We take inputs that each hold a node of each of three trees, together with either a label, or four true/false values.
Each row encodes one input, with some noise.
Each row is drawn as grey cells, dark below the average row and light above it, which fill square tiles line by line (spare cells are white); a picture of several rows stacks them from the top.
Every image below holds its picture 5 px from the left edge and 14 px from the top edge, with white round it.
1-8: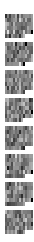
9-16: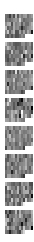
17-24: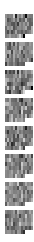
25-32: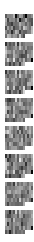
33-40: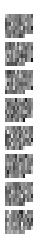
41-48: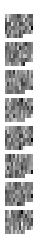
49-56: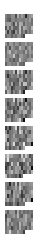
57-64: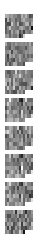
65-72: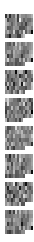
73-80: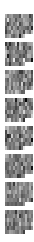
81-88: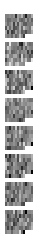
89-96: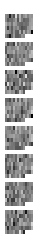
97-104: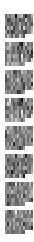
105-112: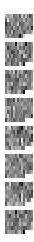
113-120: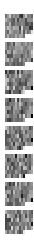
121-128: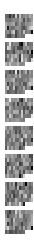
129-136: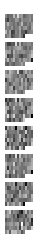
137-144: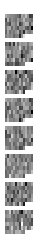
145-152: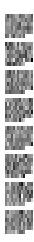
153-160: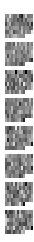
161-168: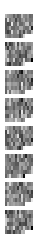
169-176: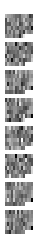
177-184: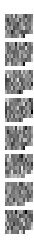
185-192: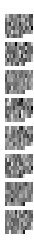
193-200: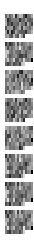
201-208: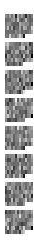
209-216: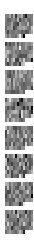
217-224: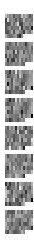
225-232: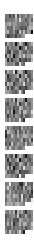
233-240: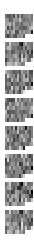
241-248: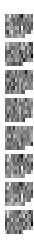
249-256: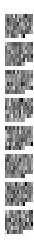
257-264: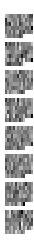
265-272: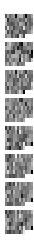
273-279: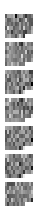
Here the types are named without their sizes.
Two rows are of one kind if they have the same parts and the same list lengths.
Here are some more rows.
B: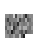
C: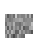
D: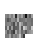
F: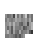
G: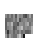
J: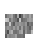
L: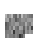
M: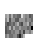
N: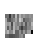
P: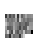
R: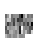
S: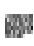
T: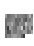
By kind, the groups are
B, C, F, G, P, R, S, T
D, J, L, M, N

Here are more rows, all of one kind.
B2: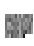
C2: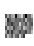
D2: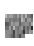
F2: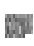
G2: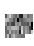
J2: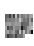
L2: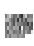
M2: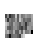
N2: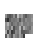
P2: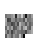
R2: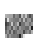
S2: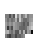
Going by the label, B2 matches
C2, G2, L2 and P2.
